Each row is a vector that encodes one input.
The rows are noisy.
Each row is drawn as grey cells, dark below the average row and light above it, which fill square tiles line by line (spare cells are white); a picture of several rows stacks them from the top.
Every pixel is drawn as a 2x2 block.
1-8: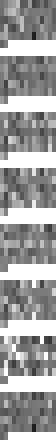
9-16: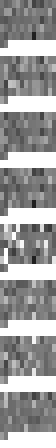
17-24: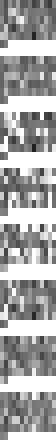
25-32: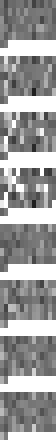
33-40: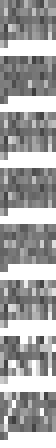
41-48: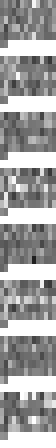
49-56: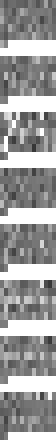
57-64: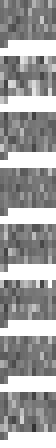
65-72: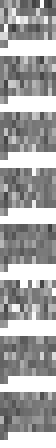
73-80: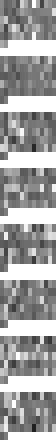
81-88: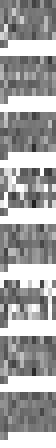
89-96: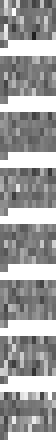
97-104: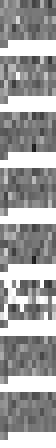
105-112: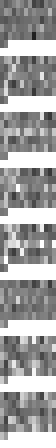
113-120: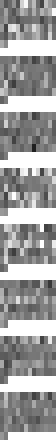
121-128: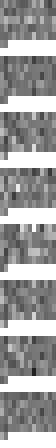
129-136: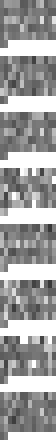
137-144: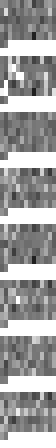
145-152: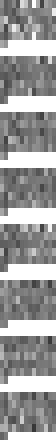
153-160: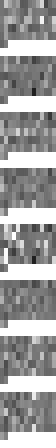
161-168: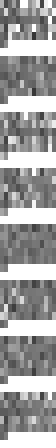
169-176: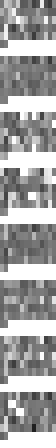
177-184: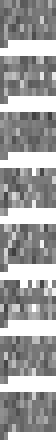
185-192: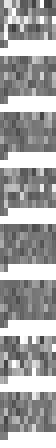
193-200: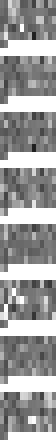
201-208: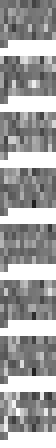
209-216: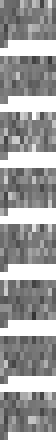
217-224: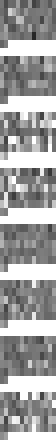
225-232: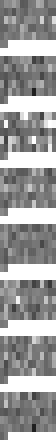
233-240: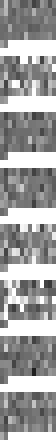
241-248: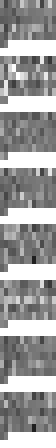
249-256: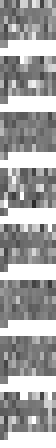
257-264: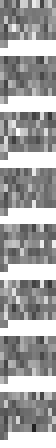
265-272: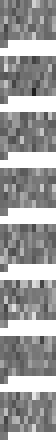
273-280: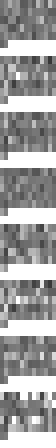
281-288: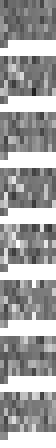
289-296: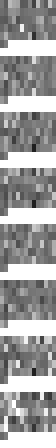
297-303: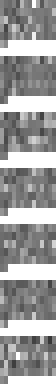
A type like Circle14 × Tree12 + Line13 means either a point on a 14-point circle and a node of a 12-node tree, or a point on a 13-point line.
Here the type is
List2(Line7).
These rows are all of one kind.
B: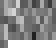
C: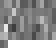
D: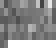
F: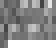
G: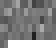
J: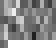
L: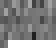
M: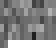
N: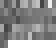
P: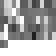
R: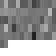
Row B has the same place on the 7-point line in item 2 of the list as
G, J and M.
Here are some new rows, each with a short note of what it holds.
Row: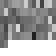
the empty list
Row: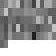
the empty list
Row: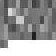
a list of two items
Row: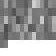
a list of one item
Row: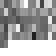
the empty list
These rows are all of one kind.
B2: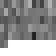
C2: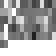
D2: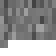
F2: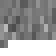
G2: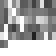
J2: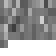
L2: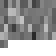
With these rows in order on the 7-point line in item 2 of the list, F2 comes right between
J2 and L2.
